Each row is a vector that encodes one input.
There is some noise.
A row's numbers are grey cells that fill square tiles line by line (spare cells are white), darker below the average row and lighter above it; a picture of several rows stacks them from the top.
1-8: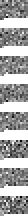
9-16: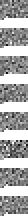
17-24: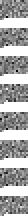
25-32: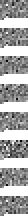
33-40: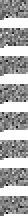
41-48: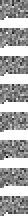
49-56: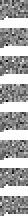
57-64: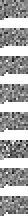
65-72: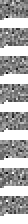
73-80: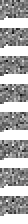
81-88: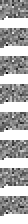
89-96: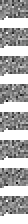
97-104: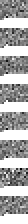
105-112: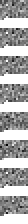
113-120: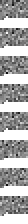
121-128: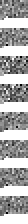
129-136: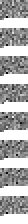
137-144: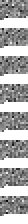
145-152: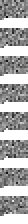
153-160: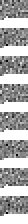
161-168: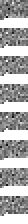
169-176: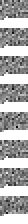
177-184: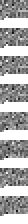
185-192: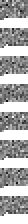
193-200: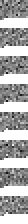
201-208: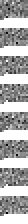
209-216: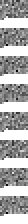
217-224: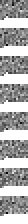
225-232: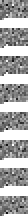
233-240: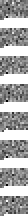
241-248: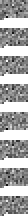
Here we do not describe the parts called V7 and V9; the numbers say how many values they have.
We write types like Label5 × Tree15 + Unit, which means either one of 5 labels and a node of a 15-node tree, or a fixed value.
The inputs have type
Bool × V9 + Label12 × V7 + Unit.
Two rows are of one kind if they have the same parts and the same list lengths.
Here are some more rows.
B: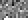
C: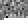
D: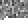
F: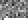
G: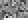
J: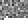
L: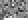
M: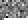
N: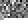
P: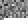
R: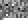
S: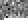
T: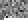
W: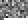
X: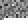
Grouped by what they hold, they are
B, D, F, J
C, G, L, M, P, R, S, T, W, X
N

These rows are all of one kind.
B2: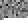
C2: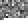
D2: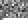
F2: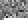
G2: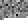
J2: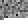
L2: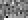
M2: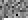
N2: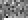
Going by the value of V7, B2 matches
G2, J2 and M2.
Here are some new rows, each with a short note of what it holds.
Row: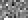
a true/false value and a value of V9
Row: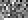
a fixed value
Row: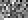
a fixed value
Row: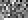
a fixed value
